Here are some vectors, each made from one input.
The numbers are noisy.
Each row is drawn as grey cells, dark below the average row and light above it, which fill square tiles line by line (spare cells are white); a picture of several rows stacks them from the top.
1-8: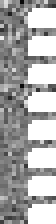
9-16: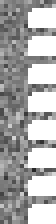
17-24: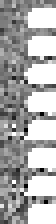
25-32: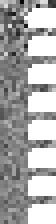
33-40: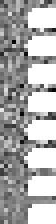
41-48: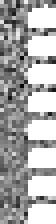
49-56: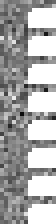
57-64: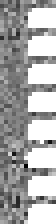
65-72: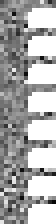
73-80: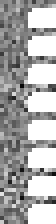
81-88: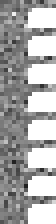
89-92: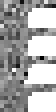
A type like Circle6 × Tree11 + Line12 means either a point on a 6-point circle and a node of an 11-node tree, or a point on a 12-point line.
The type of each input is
Bool × Line4 × List2(Line5).
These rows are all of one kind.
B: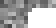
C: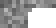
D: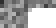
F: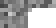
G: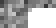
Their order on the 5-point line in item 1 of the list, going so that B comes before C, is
F, B, C, G, D.
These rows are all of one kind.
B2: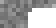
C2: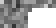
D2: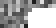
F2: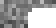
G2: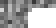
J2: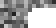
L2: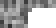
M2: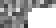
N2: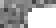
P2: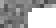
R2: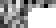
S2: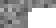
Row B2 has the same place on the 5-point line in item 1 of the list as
D2 and N2.
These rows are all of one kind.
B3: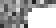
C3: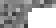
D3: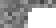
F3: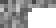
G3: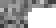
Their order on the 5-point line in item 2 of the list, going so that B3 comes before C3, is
G3, B3, D3, C3, F3.
